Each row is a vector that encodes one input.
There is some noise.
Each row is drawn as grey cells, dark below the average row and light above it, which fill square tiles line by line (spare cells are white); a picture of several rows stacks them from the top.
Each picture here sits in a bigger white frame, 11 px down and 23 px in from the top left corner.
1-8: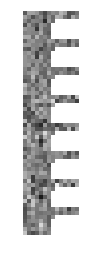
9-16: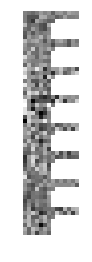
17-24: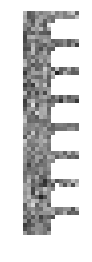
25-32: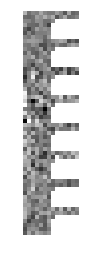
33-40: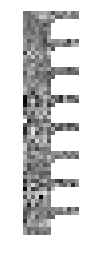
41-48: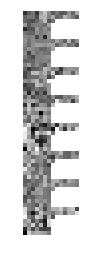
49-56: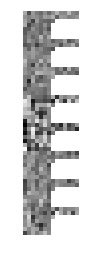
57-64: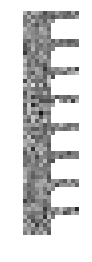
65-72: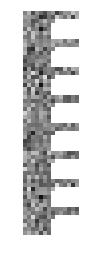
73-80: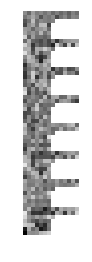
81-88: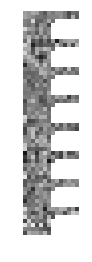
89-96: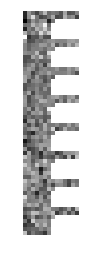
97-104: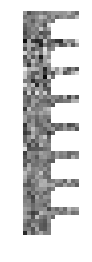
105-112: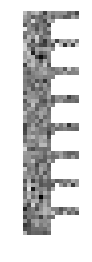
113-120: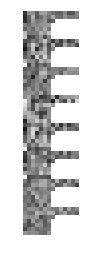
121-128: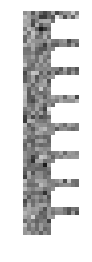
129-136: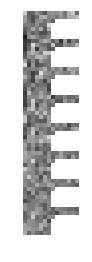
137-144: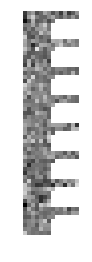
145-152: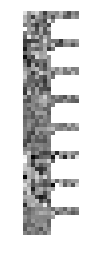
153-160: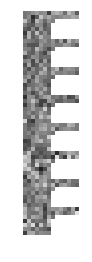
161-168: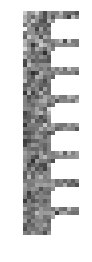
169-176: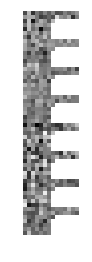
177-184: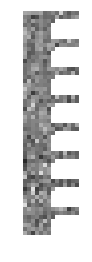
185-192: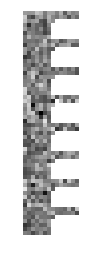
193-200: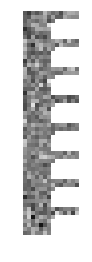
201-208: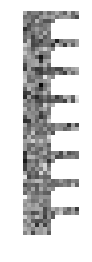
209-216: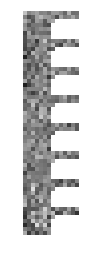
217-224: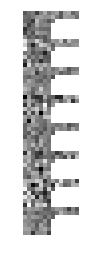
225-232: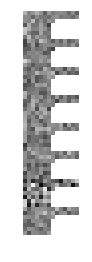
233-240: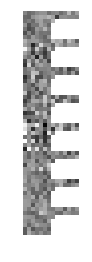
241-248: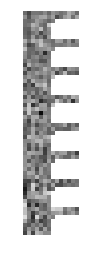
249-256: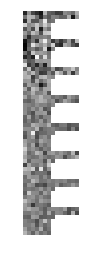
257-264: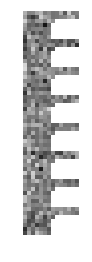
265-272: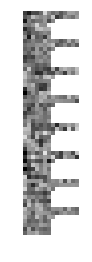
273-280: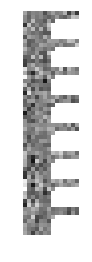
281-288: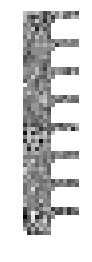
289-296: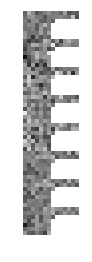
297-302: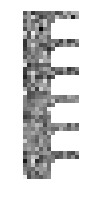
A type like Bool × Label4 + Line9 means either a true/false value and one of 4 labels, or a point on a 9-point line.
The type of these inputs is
Bool × List2(Line6) + Line5.
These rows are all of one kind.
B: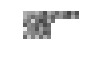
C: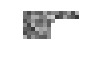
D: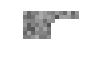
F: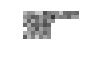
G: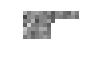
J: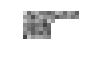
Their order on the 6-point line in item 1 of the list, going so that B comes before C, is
B, C, D, J, G, F.
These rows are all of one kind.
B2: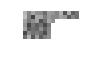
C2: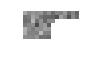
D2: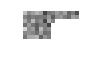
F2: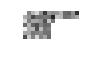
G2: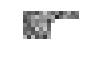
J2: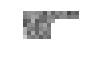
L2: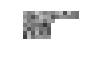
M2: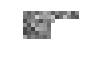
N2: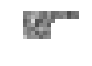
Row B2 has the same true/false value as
G2, L2 and M2.
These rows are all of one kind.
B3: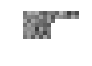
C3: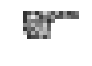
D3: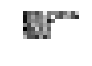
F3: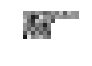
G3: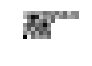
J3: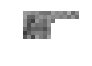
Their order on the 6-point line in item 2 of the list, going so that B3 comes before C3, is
F3, B3, G3, D3, J3, C3.
